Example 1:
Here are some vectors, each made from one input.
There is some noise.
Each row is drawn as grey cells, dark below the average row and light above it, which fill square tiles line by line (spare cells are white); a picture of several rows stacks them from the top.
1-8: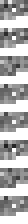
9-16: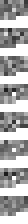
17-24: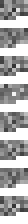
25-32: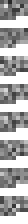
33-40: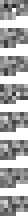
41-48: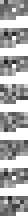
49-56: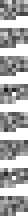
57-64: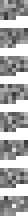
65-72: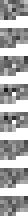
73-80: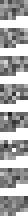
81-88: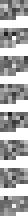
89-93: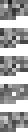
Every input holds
a point on a 15-point line.
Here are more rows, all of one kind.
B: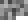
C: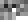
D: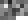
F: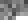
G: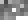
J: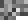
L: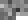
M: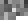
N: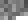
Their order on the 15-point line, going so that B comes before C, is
J, B, D, L, F, N, M, G, C.
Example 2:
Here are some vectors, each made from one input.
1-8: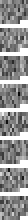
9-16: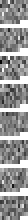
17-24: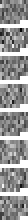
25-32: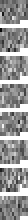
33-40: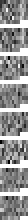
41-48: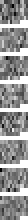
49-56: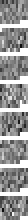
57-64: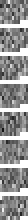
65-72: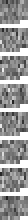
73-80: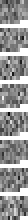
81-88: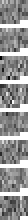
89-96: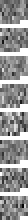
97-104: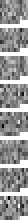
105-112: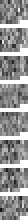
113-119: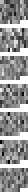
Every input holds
three true/false values.
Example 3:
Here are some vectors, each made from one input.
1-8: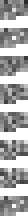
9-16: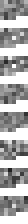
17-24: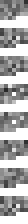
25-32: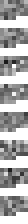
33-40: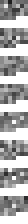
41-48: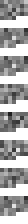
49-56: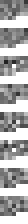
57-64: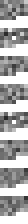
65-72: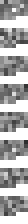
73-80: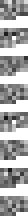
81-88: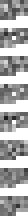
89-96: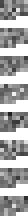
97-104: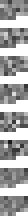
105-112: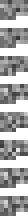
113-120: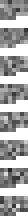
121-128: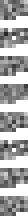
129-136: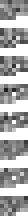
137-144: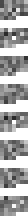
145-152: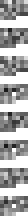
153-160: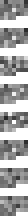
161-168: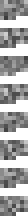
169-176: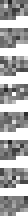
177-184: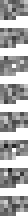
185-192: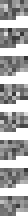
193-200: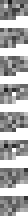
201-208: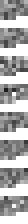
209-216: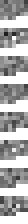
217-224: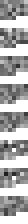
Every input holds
a point on a 15-point line.
